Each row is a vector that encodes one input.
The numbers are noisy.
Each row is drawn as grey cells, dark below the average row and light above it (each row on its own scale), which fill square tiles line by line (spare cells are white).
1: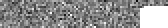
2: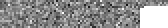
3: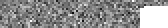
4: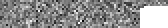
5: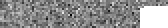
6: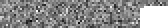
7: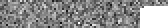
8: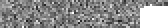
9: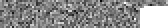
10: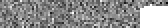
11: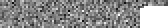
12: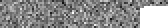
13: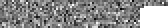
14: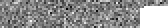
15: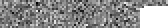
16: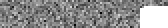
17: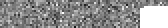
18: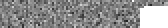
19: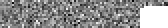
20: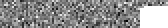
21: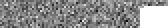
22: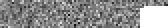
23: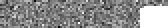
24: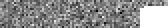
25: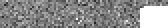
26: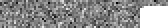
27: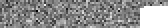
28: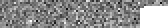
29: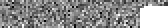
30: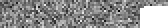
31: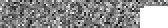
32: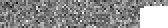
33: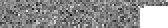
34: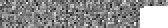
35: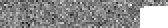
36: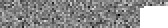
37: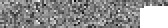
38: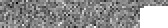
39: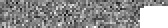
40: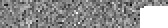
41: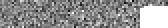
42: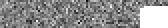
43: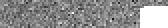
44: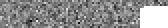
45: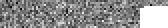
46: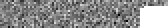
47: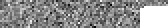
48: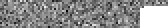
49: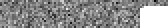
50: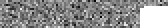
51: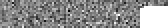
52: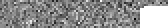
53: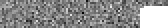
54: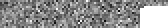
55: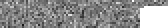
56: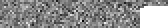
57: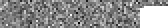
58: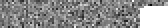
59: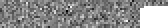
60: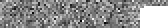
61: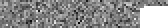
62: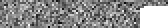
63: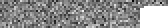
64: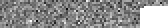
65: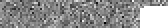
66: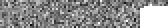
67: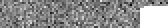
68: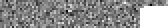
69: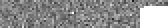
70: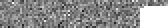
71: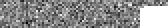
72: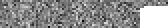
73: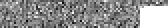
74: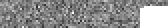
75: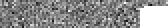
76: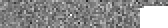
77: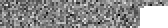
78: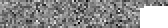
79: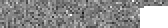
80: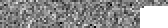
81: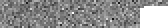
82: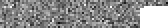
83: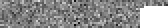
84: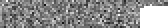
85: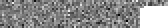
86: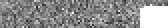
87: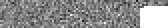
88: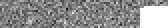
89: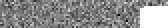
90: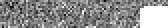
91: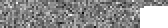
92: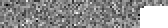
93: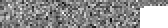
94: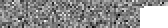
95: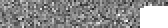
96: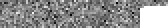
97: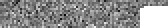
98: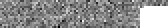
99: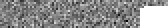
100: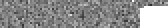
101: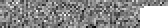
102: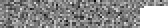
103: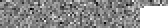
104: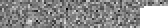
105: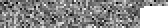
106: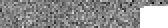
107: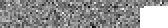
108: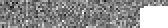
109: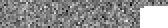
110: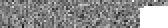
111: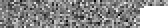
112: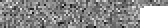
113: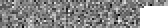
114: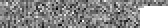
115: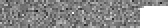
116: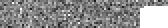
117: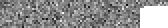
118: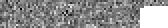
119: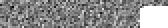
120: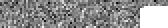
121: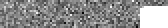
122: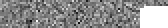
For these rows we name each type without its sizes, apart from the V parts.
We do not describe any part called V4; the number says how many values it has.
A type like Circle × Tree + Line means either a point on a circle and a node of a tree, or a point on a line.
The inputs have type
Bool × Label + (Line + V4) × V4.
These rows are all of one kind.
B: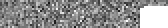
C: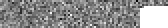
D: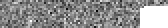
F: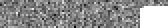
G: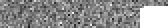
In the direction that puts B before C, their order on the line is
F, G, B, C, D.
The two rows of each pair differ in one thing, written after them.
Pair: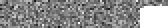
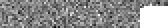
the label
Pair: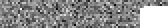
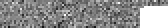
the label
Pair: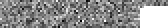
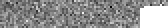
the true/false value
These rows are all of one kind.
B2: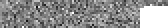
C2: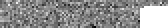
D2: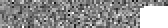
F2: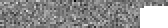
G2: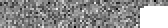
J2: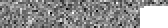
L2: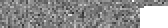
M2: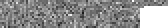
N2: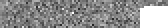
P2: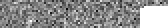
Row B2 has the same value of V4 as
D2, J2, N2 and P2.
